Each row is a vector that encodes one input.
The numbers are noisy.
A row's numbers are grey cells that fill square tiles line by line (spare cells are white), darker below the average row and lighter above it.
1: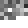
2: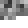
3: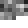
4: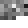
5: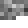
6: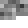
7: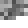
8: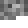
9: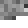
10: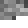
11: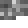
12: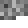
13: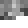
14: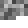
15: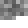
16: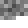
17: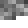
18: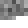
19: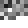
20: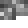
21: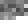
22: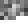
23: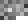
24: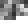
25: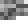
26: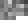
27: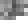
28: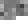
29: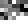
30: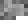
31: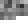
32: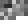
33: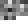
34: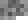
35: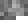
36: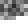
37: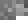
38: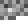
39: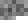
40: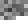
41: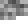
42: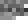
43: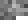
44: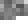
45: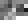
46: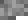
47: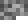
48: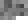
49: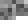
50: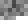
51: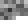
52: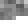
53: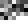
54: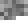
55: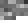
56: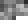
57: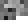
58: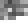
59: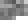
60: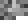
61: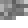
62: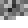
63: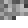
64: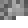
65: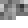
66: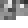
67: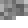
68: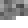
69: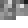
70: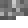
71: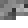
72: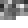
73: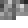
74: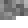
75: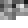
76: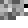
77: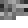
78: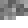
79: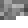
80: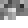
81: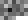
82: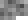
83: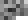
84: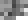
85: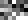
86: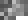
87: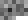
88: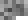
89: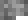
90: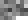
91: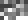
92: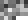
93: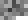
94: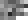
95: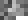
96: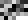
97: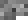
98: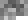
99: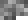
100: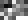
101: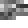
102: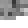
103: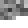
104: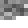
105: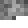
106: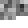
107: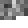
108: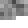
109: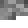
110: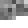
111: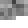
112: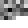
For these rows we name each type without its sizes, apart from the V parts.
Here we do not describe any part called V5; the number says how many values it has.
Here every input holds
a list of items, each a true/false value and a value of V5.
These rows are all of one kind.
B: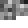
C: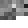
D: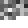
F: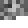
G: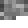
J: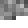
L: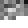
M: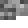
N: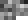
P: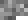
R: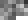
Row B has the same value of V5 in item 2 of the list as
F, G, M and N.
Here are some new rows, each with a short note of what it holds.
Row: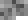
a list of one item
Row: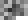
a list of one item
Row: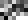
the empty list
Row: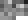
a list of two items
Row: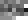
a list of one item
